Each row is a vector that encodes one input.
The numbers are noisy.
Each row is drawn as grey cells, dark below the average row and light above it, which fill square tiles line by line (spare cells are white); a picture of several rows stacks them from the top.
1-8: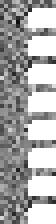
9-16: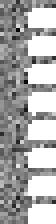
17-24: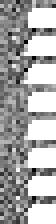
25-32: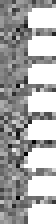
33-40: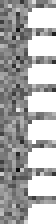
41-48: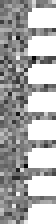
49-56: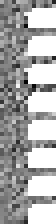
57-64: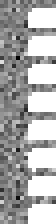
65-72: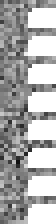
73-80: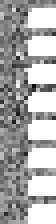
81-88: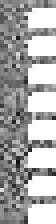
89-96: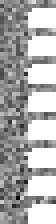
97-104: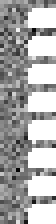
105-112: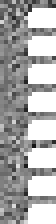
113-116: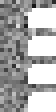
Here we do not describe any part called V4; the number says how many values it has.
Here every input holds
a value of V4, together with a list of up to two items, each a point on a 5-point line and a true/false value.
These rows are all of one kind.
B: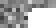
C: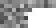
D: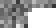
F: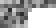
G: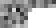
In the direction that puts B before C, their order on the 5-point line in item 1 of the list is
B, G, C, D, F.
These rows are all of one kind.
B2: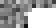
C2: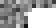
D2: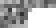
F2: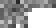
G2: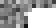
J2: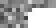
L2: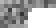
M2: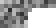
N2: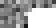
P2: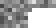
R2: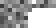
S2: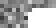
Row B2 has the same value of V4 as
C2, G2 and N2.
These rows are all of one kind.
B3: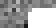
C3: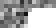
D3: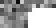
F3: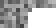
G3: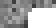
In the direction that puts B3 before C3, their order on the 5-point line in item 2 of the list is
F3, D3, B3, C3, G3.
